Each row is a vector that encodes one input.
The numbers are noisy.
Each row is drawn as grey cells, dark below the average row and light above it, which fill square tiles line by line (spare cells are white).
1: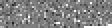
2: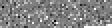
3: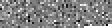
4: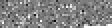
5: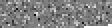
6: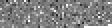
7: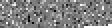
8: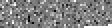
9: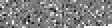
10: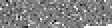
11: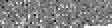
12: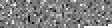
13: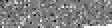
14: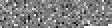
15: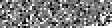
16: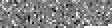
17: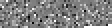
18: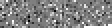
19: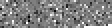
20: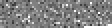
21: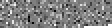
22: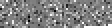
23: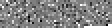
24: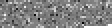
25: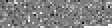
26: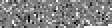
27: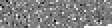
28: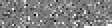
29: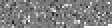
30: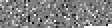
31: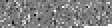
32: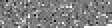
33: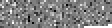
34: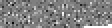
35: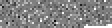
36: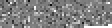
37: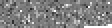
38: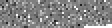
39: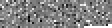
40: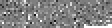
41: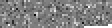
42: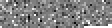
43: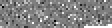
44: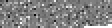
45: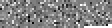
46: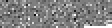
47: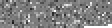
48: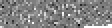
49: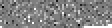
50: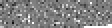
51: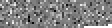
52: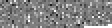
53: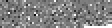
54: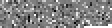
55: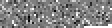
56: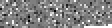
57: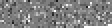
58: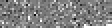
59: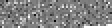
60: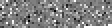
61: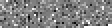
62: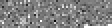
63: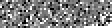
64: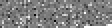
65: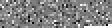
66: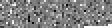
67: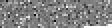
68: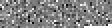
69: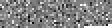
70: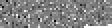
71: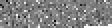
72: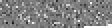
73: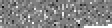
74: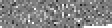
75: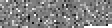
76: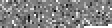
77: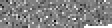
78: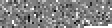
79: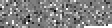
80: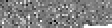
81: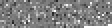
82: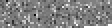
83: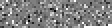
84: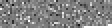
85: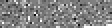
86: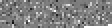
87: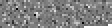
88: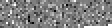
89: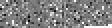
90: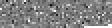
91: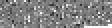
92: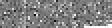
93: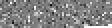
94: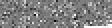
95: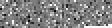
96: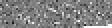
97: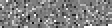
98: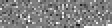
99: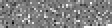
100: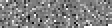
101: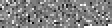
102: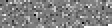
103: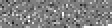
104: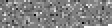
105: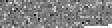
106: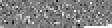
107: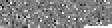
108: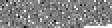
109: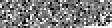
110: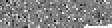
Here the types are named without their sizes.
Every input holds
a list of points on a line.
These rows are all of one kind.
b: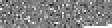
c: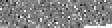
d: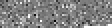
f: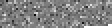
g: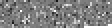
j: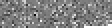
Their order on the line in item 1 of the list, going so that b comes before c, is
j, d, f, g, b, c.
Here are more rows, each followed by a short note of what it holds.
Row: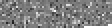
a list of two items
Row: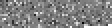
a list of two items
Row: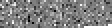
a list of one item
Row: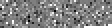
a list of one item
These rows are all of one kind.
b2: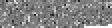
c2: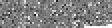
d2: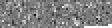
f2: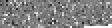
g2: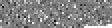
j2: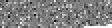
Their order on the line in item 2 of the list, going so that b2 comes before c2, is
f2, g2, b2, j2, c2, d2.
